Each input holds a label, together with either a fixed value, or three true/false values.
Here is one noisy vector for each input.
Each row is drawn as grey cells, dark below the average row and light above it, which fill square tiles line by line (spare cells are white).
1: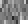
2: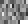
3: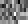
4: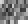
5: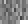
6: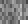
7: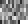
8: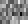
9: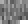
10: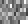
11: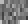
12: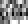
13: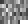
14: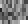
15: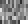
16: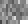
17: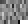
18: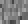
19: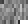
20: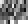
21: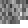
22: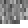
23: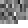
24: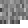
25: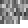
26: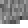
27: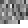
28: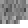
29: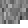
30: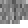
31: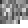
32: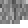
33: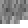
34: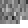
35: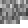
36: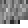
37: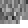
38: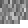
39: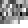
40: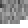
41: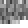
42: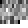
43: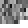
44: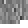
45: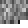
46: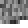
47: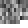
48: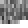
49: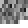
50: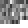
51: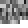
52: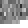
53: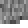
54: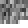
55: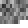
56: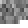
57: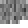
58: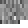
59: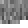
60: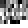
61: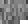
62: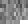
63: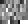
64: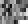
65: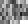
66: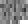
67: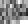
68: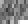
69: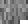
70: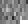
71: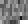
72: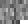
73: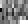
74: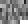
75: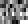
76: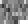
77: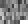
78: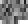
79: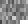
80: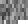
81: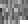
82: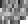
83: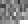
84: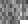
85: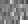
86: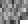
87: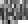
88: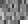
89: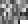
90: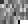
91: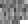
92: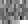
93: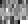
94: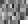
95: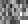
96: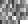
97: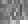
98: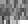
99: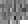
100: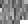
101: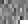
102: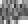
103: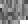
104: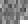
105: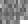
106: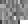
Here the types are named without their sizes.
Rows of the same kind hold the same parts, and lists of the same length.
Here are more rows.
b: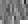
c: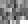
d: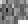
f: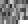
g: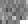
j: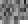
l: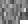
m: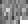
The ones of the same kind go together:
b, d, g, j, l
c, f, m

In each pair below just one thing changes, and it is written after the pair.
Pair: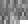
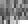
one of the three true/false values
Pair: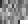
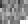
one of the three true/false values
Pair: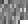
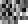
one of the three true/false values
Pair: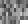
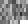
the label
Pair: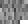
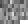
the label
